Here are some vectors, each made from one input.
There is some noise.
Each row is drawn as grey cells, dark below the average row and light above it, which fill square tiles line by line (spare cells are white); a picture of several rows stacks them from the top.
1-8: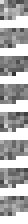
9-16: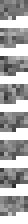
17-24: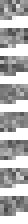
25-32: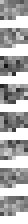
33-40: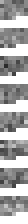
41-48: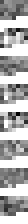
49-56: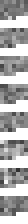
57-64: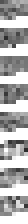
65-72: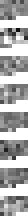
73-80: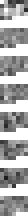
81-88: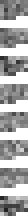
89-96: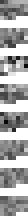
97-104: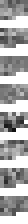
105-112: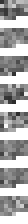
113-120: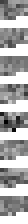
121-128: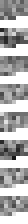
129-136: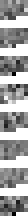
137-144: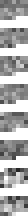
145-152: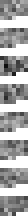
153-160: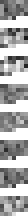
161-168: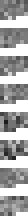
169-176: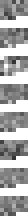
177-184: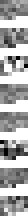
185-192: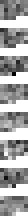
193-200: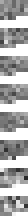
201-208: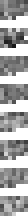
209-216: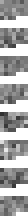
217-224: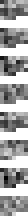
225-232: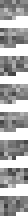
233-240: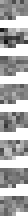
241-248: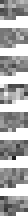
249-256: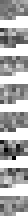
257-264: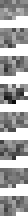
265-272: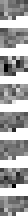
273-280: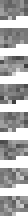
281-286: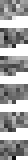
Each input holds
a node of a 13-node tree.
